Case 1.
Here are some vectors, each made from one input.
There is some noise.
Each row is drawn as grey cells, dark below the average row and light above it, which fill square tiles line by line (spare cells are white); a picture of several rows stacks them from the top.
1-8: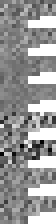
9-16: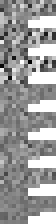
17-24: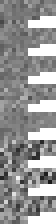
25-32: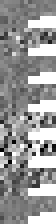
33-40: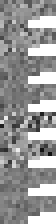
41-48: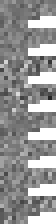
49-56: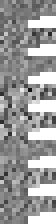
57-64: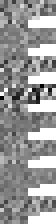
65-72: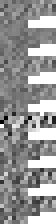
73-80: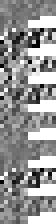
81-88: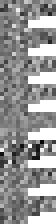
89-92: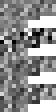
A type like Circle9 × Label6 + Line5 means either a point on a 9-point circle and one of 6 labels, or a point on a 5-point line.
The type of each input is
Bool × (Tree10 + Unit).
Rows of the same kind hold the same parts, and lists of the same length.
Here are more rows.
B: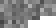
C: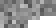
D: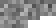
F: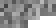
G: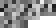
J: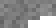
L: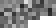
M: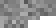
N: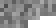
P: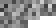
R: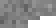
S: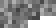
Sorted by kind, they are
B, C, D, F, G, J, M, N, P, R, S
L

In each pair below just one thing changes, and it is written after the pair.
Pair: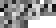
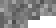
the node of the tree
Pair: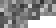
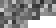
the node of the tree
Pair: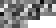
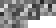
the node of the tree
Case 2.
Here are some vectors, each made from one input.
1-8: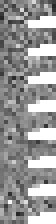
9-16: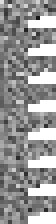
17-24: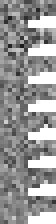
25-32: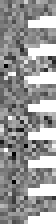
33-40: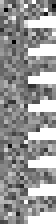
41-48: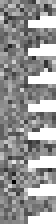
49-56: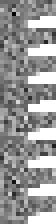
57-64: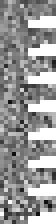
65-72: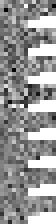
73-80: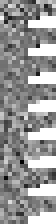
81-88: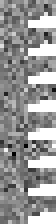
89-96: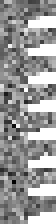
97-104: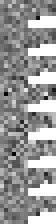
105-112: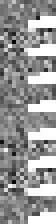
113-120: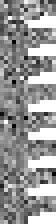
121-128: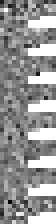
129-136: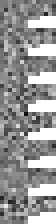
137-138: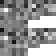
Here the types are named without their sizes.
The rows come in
2 kinds.
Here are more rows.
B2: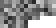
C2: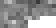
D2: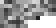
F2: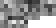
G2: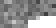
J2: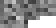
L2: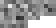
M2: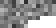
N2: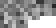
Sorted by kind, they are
B2, C2, D2, F2, G2, J2, L2, N2
M2

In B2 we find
four true/false values.
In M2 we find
a point on a line.
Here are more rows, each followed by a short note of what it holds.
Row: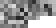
four true/false values
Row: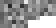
four true/false values
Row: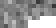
four true/false values
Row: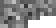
four true/false values
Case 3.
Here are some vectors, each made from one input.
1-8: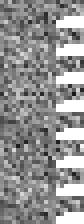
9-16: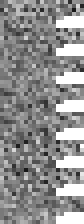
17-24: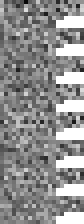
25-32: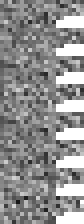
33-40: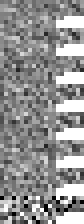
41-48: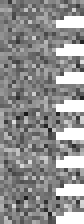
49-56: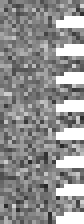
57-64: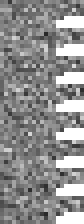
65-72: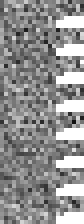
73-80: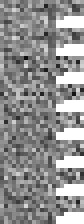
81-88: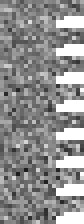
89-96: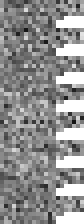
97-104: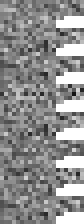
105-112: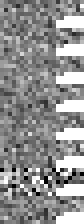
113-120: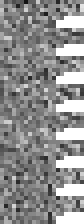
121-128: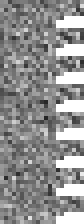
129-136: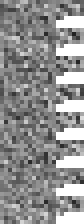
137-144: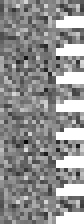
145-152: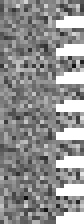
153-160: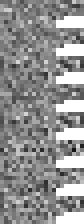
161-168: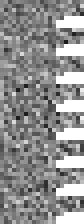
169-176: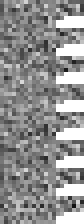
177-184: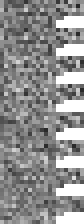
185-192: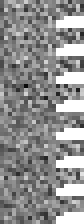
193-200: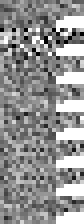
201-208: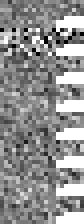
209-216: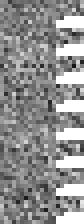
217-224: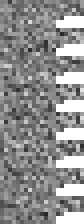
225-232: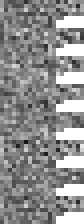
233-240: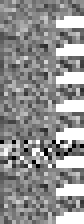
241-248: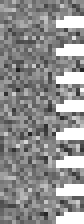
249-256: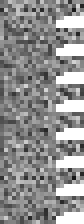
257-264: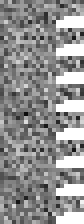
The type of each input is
List2(Line6).
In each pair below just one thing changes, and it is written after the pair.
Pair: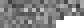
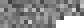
the place on the 6-point line in item 2 of the list
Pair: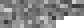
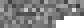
the place on the 6-point line in item 1 of the list
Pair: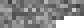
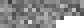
the place on the 6-point line in item 2 of the list
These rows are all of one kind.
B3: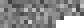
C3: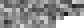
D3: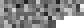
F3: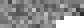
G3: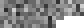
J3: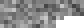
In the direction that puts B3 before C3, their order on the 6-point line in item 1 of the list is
D3, G3, B3, F3, J3, C3.
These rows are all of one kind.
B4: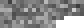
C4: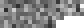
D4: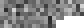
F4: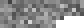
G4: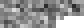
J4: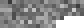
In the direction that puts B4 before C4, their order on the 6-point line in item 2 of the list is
B4, J4, F4, C4, G4, D4.
